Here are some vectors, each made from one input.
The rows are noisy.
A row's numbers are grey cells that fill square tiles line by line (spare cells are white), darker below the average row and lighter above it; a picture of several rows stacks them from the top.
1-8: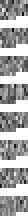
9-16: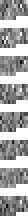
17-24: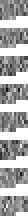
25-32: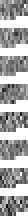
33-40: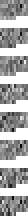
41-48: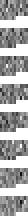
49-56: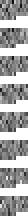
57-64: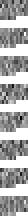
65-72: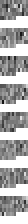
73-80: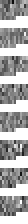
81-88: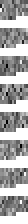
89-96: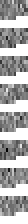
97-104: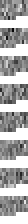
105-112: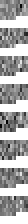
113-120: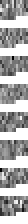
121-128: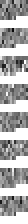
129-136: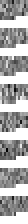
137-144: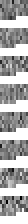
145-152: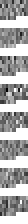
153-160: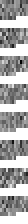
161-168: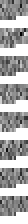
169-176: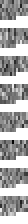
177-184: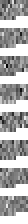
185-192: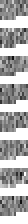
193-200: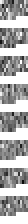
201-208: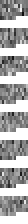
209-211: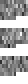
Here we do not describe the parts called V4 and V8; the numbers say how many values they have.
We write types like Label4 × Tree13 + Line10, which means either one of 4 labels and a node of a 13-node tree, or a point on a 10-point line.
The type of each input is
Bool × (Line7 + V4) + Label5 × V8.
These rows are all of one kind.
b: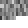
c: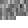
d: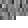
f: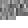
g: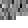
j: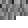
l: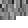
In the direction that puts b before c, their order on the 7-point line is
b, g, l, d, c, j, f.
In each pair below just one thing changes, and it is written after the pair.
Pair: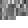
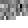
the place on the 7-point line
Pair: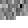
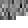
the true/false value
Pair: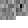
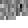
the place on the 7-point line
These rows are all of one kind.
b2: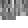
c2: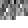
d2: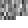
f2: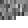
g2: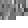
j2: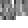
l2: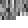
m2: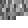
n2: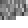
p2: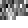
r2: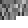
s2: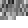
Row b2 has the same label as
f2, j2, n2 and p2.
